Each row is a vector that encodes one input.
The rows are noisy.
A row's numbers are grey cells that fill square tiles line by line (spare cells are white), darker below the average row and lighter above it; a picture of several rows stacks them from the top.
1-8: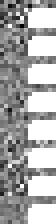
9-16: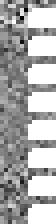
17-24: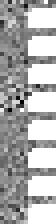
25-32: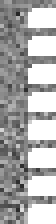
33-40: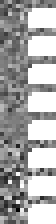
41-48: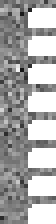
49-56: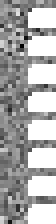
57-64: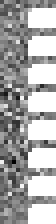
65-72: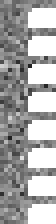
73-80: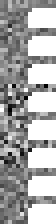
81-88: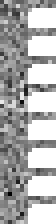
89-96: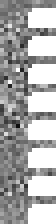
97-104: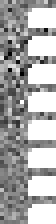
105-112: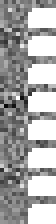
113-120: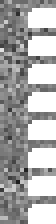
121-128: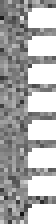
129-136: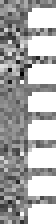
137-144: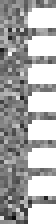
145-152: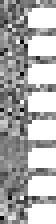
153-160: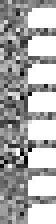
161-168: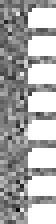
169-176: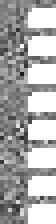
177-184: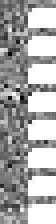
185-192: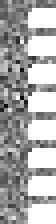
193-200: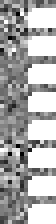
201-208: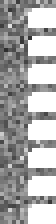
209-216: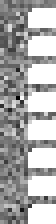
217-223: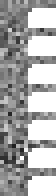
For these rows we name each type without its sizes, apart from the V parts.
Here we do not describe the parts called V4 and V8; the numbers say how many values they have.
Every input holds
either a label, a value of V4 and a value of V8, or a list of points on a line.
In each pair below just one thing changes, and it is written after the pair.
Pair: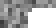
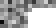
the value of V8
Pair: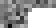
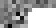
the label
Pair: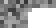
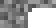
the value of V8
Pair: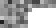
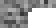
the label
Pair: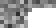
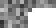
the value of V8
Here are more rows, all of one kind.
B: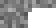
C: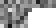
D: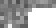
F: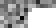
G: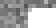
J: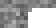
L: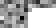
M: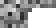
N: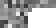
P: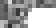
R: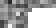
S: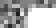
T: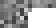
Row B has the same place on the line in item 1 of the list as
F, J and L.
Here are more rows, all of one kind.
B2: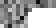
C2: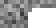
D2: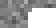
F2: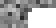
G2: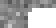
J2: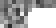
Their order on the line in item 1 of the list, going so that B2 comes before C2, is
B2, J2, G2, F2, C2, D2.
